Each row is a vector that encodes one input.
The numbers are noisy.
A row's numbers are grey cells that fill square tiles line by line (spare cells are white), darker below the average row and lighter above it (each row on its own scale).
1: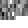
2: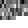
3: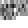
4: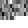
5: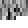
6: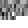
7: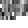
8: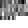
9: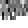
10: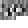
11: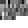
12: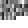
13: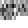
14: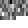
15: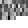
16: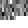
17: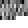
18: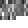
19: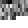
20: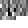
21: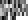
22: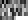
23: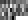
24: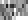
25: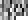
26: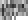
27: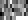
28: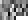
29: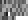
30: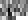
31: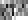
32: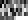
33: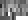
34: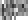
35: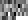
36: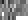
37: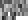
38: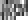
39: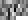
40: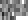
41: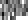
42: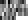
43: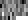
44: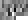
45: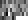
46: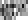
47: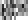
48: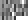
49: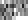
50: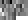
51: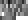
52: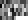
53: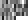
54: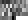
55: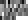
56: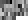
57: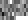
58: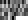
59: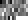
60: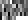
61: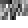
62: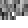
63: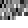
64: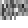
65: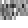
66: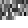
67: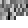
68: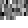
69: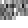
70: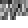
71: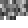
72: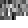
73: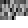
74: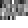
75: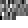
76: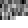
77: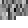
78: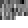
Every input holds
a point on a 6-point line, together with either a fixed value, or four true/false values.
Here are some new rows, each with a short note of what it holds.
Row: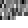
a point on a 6-point line and four true/false values
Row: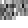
a point on a 6-point line
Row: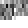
a point on a 6-point line
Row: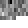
a point on a 6-point line and four true/false values
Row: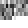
a point on a 6-point line
